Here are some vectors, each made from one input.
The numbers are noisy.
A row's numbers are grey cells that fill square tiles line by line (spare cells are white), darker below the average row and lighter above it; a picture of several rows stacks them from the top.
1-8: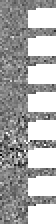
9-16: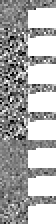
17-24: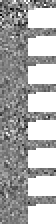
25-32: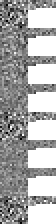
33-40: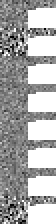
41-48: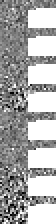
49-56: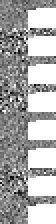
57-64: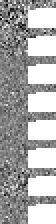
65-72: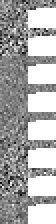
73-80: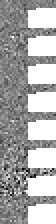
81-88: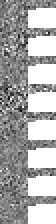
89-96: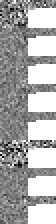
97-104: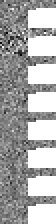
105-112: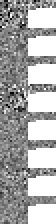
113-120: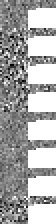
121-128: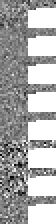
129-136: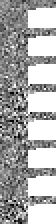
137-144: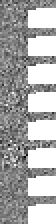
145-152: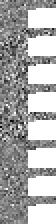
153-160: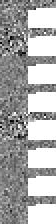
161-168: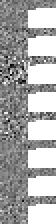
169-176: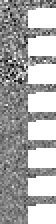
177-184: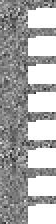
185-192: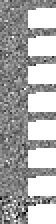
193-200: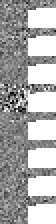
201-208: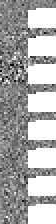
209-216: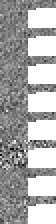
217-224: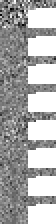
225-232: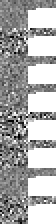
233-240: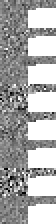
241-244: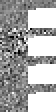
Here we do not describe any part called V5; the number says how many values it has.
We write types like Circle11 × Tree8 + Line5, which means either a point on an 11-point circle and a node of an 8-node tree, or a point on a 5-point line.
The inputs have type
(Bool × Bool × Bool × Label7 + Label6) × V5 + Line7.
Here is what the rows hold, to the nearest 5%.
About 20% of them hold a point on a 7-point line. The rest hold a value of V5, together with either one of 6 labels, or one of 7 labels and three true/false values.
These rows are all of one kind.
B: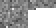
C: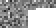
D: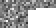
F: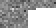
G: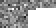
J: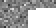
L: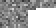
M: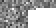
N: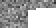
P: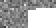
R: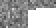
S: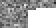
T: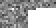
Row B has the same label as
G and P.
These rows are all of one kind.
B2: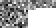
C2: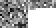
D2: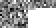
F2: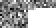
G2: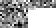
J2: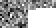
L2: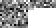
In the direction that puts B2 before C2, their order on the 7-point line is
B2, J2, C2, G2, D2, F2, L2.
